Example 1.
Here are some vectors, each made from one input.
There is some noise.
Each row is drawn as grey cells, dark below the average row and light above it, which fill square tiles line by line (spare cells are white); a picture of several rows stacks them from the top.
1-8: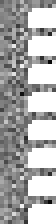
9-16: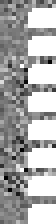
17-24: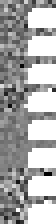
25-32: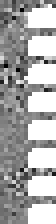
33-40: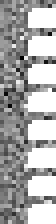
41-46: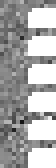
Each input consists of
either a fixed value, or a point on each of two 3-point lines and a true/false value.
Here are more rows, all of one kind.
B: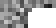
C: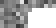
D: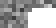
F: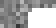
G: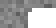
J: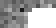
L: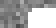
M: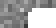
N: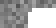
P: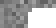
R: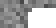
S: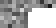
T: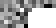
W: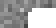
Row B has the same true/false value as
D, J and R.
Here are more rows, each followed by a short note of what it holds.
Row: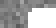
a point on each of two 3-point lines and a true/false value
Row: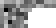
a fixed value
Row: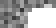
a point on each of two 3-point lines and a true/false value
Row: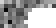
a fixed value
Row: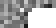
a point on each of two 3-point lines and a true/false value
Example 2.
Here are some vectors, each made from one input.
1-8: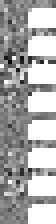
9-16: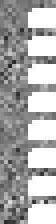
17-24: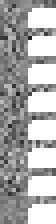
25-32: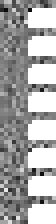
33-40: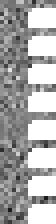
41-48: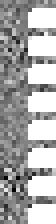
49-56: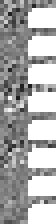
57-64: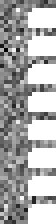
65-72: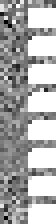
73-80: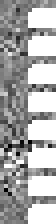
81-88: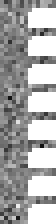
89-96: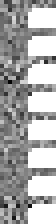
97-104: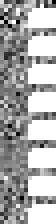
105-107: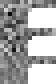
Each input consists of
a list of up to two points on a 7-point line.
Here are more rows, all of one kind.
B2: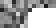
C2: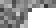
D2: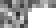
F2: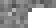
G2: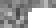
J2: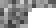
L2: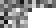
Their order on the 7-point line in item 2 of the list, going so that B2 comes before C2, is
B2, C2, J2, G2, L2, D2, F2.
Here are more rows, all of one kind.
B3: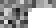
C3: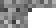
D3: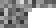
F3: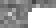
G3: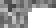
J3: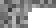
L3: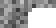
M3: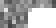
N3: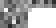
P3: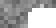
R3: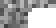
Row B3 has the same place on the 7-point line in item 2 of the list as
F3 and N3.
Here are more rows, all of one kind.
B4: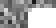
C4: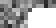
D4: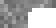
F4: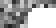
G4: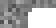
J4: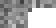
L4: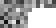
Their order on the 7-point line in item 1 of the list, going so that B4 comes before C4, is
B4, C4, G4, D4, F4, L4, J4.
